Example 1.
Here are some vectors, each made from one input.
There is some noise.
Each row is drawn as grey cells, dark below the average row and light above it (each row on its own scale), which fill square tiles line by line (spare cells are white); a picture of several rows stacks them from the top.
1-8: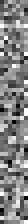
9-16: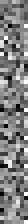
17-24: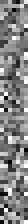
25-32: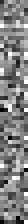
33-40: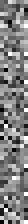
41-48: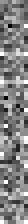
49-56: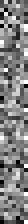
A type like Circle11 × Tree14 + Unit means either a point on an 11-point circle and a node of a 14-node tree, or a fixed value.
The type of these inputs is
Bool × Bool × Bool × Bool.
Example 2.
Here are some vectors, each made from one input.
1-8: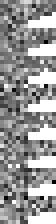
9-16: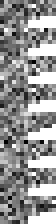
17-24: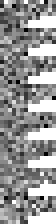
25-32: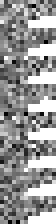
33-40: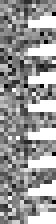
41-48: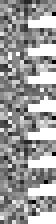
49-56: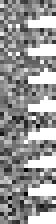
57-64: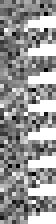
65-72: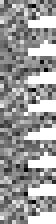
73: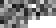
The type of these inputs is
Bool × Bool × Bool × Bool.
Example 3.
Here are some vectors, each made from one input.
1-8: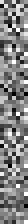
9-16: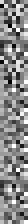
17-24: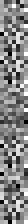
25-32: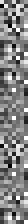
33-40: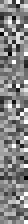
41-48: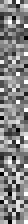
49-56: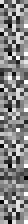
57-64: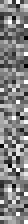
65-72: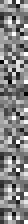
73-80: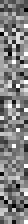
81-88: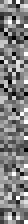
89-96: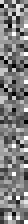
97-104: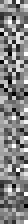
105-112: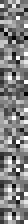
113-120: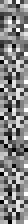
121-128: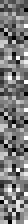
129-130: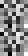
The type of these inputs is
Tree9.
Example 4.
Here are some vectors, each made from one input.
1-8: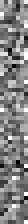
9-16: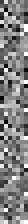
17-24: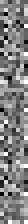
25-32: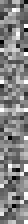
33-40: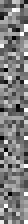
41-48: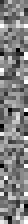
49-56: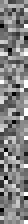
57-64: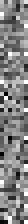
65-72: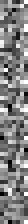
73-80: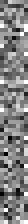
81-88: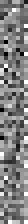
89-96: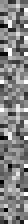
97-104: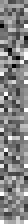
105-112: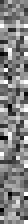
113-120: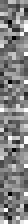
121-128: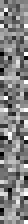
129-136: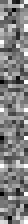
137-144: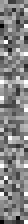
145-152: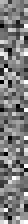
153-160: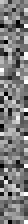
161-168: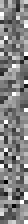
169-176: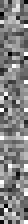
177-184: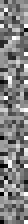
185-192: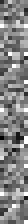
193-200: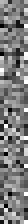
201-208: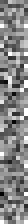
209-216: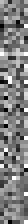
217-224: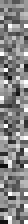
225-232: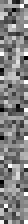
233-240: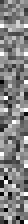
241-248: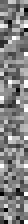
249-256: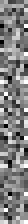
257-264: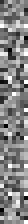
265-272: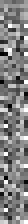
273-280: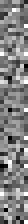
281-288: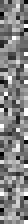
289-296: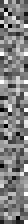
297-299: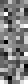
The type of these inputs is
Bool × Bool × Bool × Bool.
